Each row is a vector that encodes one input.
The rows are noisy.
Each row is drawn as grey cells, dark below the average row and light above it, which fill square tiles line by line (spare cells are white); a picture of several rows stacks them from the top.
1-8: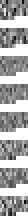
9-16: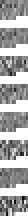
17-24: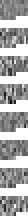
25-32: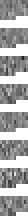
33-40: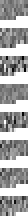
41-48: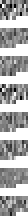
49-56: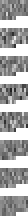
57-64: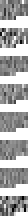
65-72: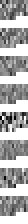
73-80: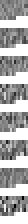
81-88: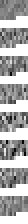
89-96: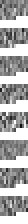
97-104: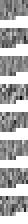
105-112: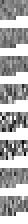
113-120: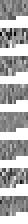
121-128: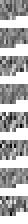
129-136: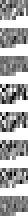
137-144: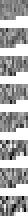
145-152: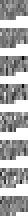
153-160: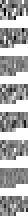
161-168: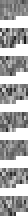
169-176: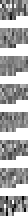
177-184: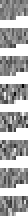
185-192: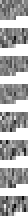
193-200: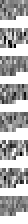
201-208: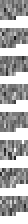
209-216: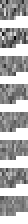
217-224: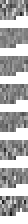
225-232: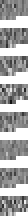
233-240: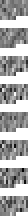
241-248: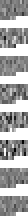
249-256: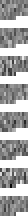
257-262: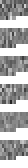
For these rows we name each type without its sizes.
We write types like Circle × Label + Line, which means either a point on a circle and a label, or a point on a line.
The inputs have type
Circle × (Circle + Unit) × Line.
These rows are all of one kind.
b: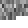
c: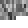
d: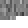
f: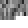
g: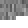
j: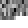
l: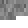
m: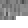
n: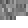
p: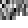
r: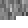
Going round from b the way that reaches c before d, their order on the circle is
b, c, m, n, g, j, f, l, p, d, r.
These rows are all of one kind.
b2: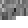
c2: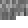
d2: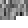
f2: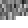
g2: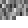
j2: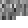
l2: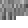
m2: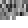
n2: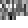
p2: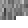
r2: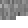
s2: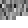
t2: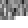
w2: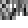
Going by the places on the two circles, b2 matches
c2, g2 and p2.
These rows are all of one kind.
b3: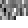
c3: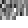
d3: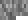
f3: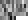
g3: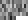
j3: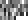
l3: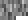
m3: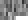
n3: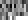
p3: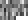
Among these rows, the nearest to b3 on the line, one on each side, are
c3 and d3.
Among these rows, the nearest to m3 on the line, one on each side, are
n3 and p3.
